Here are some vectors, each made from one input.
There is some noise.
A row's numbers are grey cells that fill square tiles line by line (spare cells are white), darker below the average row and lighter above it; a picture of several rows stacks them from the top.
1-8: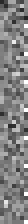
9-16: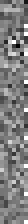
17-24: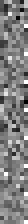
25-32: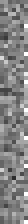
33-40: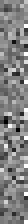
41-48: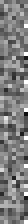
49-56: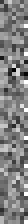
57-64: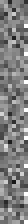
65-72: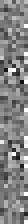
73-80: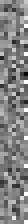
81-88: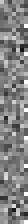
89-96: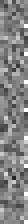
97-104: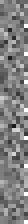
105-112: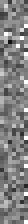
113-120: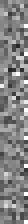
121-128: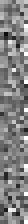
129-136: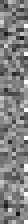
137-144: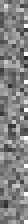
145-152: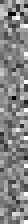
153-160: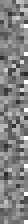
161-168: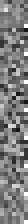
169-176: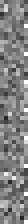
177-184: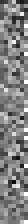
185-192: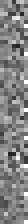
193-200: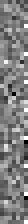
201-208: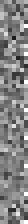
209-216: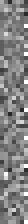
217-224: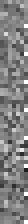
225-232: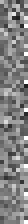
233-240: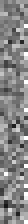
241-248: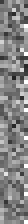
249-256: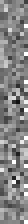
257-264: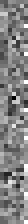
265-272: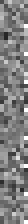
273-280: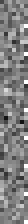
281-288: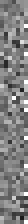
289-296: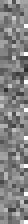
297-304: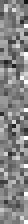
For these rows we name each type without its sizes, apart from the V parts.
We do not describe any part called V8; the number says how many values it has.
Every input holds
either a fixed value, or a node of a tree and a value of V8, or four true/false values.
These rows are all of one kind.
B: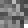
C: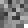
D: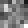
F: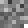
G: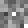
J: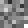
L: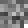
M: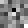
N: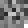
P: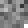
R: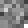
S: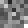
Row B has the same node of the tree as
F, J, M and P.
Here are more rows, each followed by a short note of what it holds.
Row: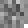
four true/false values
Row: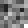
four true/false values
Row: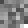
four true/false values
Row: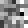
four true/false values
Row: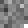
four true/false values
